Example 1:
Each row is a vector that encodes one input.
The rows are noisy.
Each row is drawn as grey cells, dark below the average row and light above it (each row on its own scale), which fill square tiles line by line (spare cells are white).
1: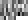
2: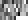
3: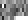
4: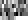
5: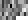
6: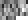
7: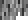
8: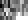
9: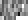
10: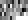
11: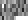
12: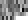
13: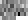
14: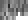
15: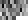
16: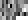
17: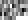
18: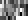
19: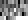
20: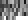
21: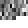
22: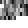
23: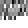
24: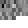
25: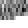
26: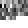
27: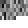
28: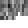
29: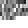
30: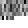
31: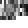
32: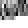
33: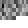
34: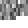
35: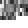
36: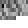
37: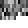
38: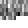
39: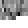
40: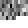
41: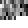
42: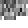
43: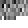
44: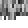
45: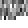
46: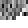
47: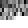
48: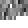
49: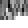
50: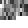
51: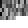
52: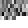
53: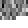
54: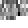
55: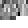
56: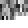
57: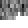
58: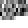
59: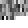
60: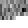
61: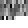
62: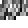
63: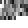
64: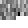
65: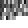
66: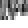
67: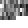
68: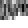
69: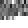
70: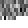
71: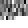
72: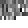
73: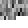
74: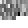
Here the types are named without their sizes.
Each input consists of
either a fixed value, or three true/false values.
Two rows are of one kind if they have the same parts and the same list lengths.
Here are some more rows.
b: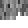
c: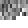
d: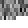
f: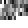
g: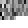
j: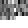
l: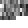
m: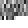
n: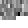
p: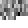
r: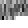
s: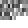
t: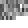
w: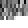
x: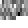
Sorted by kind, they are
b, c, d, g, j, m, n, p, r, s, t, w, x
f, l

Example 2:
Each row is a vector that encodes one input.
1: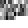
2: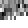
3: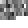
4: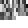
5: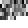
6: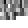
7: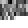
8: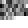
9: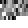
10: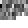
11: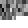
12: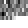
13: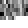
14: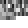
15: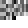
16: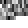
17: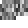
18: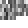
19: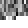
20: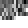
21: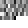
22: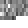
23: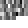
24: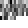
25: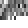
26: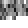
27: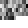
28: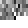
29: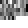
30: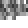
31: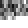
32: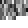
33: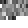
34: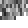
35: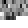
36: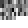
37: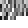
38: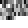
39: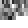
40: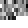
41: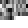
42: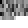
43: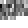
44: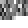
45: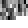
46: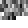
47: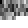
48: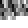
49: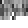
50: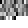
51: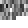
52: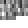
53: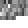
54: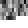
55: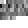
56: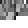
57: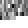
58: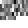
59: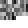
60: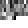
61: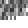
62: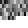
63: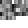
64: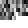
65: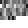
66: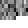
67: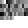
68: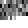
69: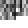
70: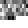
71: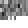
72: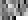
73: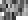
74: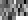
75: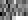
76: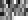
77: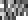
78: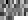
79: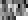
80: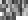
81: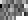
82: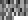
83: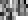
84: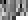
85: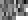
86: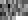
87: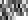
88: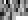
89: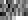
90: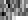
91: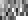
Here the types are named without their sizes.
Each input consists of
a point on a line.
